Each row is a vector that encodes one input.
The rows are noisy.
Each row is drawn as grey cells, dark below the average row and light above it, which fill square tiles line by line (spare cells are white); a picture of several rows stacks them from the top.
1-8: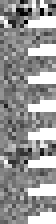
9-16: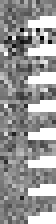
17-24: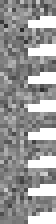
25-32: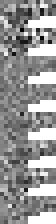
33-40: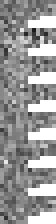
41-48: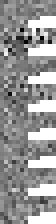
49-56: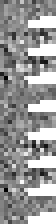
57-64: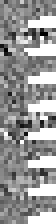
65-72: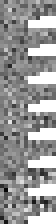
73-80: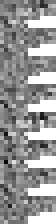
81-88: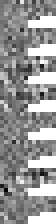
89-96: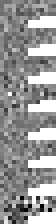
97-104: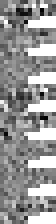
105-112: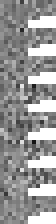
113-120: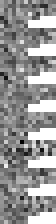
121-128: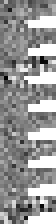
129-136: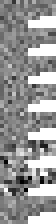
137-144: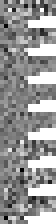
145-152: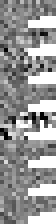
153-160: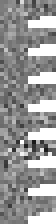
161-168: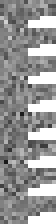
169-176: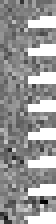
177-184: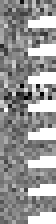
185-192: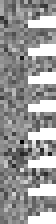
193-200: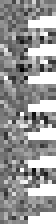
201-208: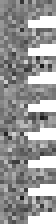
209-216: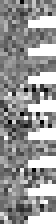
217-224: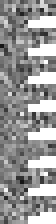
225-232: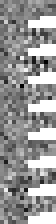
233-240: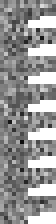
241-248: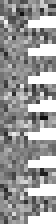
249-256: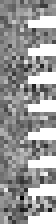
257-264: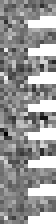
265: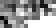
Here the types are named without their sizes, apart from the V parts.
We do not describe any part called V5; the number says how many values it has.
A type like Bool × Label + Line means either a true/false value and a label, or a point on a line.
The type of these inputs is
(Circle + Unit) × Label + Line × V5.
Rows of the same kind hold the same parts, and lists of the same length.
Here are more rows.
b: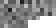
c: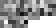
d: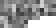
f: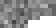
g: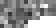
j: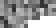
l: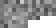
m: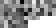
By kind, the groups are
b, j, m
c, d
f, g, l

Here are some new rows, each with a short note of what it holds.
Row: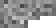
a label
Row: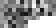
a point on a line and a value of V5
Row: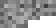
a label
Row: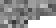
a point on a circle and a label
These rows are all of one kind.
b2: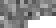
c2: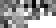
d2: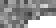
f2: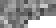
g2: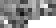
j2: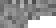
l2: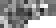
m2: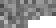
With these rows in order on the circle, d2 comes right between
g2 and l2.
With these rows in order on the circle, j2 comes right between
c2 and f2.
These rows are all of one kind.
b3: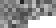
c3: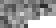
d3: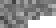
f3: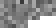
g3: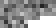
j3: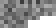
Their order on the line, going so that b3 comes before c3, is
b3, c3, d3, f3, j3, g3.
